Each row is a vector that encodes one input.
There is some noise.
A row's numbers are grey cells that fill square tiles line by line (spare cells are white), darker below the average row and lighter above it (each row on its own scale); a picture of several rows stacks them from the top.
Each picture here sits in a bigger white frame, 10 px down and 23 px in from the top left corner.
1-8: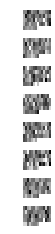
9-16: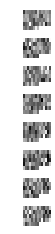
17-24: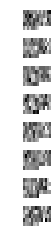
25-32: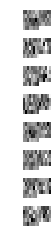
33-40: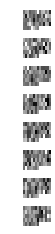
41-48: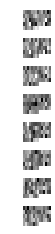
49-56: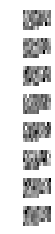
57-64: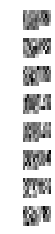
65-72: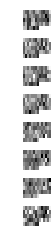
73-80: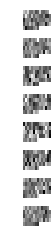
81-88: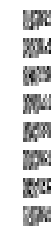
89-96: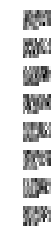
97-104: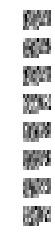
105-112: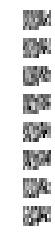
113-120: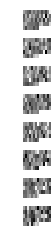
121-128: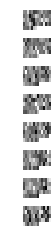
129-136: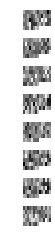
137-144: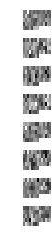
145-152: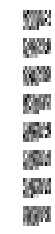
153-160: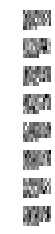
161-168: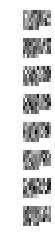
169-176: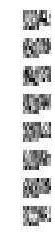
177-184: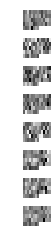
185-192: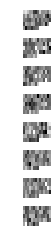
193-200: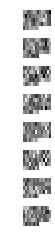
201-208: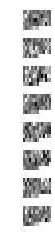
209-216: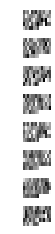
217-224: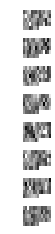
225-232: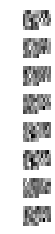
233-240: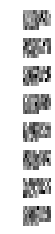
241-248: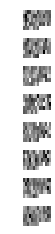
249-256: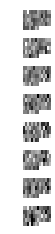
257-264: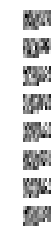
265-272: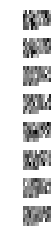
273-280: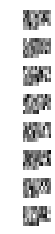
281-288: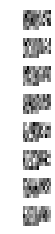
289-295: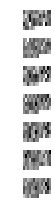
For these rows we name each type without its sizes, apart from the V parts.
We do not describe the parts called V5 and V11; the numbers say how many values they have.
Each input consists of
a node of a tree, together with either a point on a line and a value of V5, or a value of V11.
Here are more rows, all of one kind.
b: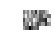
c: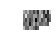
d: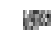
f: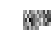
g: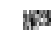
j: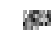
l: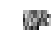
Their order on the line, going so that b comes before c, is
b, f, c, j, g, d, l.
